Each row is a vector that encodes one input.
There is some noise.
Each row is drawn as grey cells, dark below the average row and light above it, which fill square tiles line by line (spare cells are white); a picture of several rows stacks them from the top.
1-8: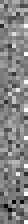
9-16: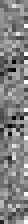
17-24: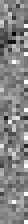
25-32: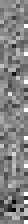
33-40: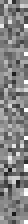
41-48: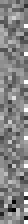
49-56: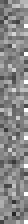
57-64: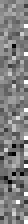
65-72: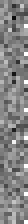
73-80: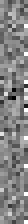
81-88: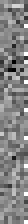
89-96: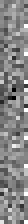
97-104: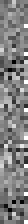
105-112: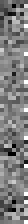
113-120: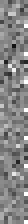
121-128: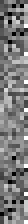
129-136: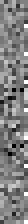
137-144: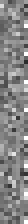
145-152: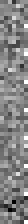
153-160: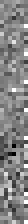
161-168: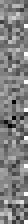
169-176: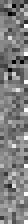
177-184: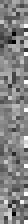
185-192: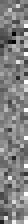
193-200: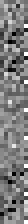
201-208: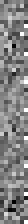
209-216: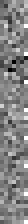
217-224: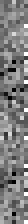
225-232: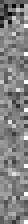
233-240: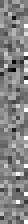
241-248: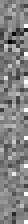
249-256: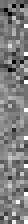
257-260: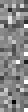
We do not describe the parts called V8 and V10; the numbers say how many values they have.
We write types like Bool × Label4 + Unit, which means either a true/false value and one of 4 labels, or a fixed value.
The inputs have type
(Line3 × Line4 + V8) × (Line9 + V10) + Line11.
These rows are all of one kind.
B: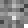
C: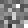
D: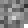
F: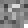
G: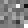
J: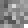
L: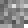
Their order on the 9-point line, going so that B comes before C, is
B, C, D, G, F, J, L.
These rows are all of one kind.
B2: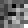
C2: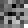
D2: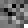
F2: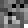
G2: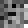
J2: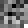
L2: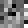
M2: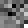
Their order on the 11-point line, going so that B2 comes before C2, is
L2, G2, B2, C2, J2, F2, D2, M2.
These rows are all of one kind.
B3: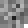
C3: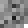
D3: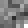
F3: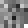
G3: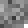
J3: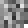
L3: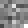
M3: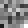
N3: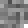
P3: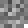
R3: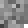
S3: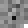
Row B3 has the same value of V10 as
J3, L3 and R3.
